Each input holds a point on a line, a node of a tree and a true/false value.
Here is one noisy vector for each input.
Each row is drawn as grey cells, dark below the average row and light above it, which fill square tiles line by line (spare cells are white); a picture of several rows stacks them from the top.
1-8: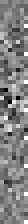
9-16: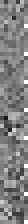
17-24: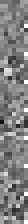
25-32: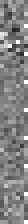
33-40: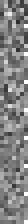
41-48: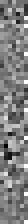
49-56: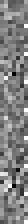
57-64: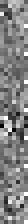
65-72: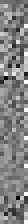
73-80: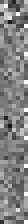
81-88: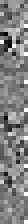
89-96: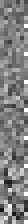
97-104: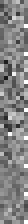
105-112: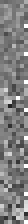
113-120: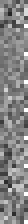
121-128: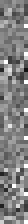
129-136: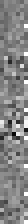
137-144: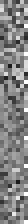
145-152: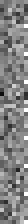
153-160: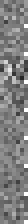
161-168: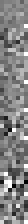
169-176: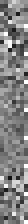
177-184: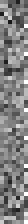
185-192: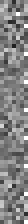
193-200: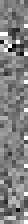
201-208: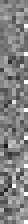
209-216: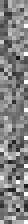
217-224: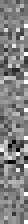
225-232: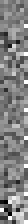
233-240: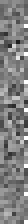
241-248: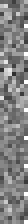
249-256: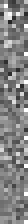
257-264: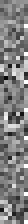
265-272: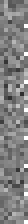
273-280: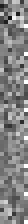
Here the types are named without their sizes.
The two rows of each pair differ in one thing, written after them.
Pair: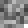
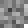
the node of the tree
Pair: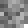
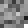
the node of the tree
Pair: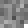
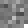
the true/false value
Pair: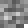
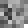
the place on the line
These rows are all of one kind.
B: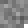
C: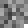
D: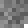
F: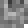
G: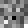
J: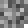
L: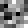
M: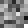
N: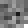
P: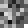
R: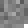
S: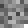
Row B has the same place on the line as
G, J and L.
